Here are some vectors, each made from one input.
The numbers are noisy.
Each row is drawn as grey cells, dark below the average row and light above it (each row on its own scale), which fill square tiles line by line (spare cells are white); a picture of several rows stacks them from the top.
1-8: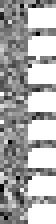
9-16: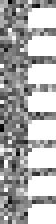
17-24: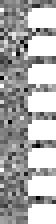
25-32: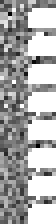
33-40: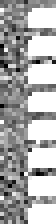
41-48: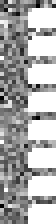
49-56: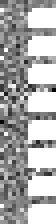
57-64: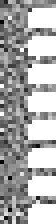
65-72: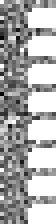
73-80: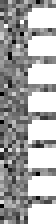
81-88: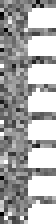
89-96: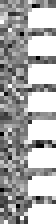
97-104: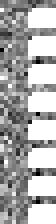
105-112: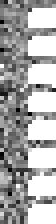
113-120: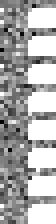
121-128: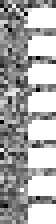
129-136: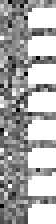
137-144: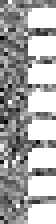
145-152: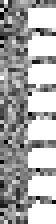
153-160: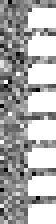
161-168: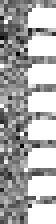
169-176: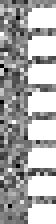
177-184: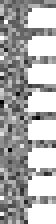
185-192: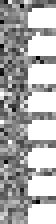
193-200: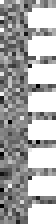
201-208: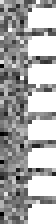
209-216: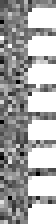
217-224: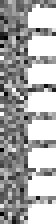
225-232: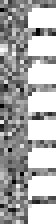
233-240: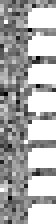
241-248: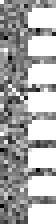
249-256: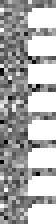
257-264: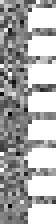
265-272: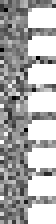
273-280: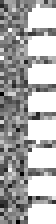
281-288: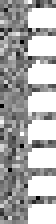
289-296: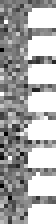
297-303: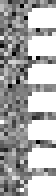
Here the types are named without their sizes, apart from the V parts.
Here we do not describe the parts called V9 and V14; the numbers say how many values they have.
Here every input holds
either five true/false values, a value of V9 and a value of V14, or a list of points on a line.
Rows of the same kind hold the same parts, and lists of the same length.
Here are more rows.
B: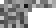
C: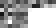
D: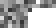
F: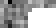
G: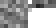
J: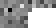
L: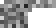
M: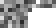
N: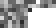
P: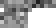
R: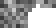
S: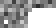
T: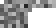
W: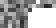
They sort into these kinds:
B, L, T
C, F, G, P, R, S
D, M, N, W
J

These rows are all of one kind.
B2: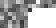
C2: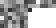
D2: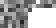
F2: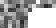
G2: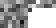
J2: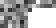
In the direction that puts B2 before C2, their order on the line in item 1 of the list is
F2, D2, G2, J2, B2, C2.
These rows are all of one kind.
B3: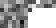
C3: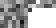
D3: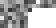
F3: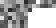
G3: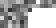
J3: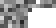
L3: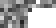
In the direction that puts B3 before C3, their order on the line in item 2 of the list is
B3, C3, L3, G3, J3, D3, F3.
